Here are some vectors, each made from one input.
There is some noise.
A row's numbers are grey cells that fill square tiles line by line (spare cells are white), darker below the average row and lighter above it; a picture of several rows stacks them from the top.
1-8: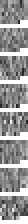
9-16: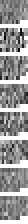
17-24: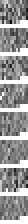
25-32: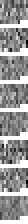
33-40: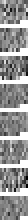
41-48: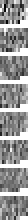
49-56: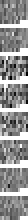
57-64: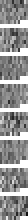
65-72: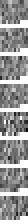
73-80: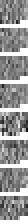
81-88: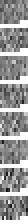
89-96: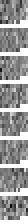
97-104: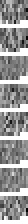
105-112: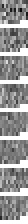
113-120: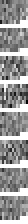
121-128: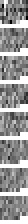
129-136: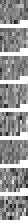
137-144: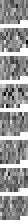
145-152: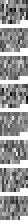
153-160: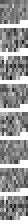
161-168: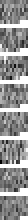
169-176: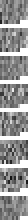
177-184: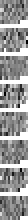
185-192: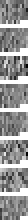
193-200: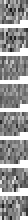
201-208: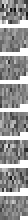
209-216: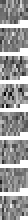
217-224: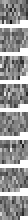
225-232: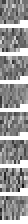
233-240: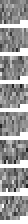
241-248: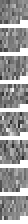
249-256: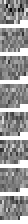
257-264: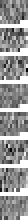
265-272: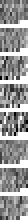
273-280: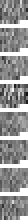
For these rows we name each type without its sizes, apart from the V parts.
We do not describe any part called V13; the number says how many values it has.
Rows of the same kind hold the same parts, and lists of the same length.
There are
4 kinds of row.
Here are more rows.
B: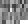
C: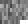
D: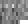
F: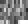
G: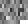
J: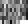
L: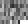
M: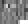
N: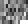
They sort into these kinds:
B, L
C, D, F, M
G
J, N

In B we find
a node of a tree.
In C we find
three true/false values and a value of V13.
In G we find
a fixed value.
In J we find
a point on a circle.
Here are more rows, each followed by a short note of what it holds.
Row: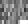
three true/false values and a value of V13
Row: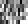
a fixed value
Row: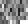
a fixed value
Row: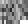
a point on a circle
